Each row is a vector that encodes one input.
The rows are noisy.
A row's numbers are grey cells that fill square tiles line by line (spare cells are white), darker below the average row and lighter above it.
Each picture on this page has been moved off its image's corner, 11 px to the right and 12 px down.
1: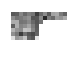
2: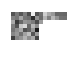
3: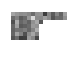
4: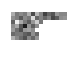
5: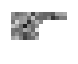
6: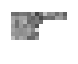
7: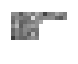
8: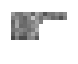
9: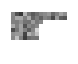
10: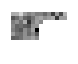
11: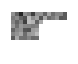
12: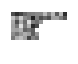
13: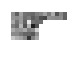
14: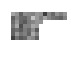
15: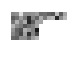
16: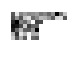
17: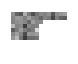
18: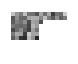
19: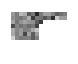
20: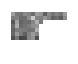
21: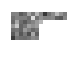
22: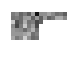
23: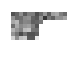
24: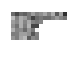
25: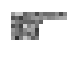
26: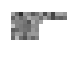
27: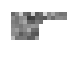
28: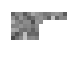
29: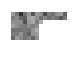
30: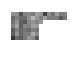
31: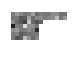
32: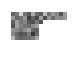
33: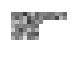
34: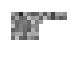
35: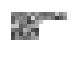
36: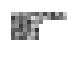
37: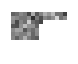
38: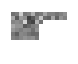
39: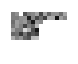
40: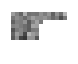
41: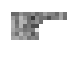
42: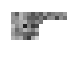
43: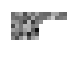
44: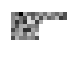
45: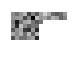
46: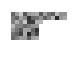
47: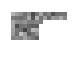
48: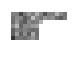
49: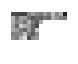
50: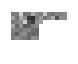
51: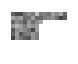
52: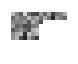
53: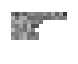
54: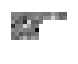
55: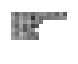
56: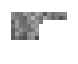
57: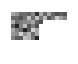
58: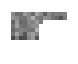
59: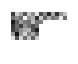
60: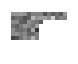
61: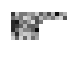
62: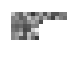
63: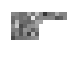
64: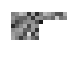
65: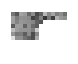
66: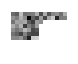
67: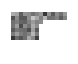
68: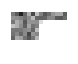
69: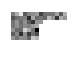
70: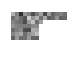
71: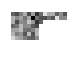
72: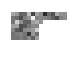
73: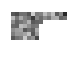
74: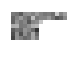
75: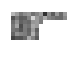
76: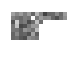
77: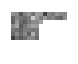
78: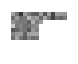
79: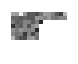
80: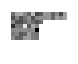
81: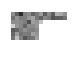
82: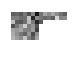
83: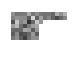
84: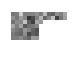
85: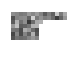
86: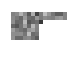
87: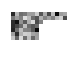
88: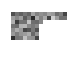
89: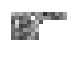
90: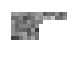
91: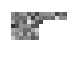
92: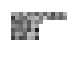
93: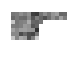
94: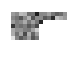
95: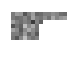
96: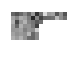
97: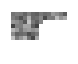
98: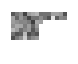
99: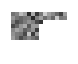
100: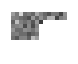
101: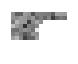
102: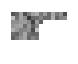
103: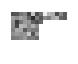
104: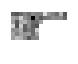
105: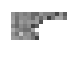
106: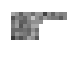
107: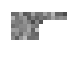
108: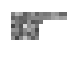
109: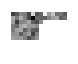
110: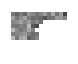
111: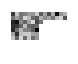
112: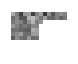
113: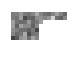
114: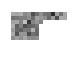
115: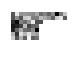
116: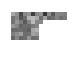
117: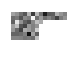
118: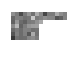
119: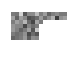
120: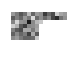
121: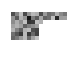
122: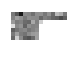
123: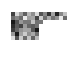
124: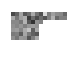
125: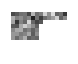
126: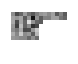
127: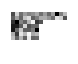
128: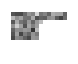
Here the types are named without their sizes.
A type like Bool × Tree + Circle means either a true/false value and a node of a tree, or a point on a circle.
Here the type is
Bool × Bool × Bool × (Circle + Unit) + Unit.
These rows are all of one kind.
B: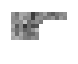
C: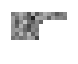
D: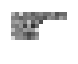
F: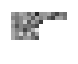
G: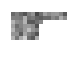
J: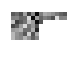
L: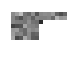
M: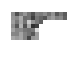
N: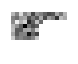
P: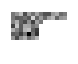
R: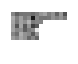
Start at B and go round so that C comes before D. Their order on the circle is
B, R, C, F, G, L, J, P, D, M, N.
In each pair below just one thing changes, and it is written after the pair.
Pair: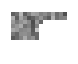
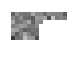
one of the three true/false values
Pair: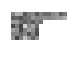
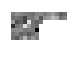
the place on the circle
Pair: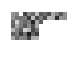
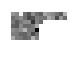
one of the three true/false values
